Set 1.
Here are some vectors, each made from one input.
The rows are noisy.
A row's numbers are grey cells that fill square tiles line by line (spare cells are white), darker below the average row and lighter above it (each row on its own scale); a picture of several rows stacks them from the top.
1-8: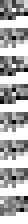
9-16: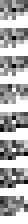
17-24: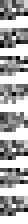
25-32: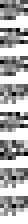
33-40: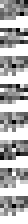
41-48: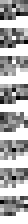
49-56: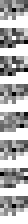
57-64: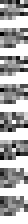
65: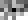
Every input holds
three true/false values.
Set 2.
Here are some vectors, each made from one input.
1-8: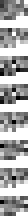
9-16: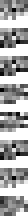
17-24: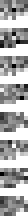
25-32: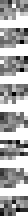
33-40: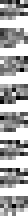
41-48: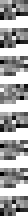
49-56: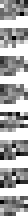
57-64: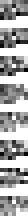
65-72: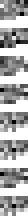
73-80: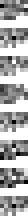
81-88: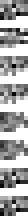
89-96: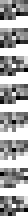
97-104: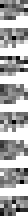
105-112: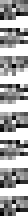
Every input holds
three true/false values.
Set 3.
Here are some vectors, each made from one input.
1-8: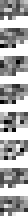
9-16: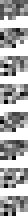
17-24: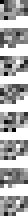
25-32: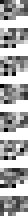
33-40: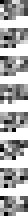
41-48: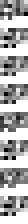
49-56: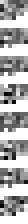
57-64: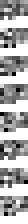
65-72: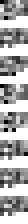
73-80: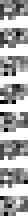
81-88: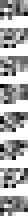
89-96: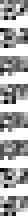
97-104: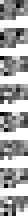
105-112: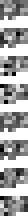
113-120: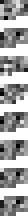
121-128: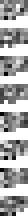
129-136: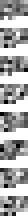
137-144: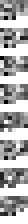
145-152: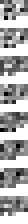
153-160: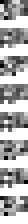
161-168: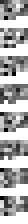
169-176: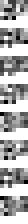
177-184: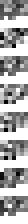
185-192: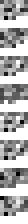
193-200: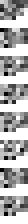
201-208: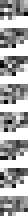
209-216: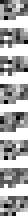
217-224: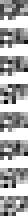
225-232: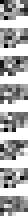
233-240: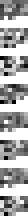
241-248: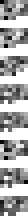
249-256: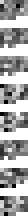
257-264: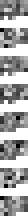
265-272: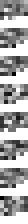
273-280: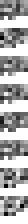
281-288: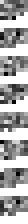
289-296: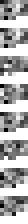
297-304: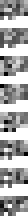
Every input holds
a point on a 15-point line.
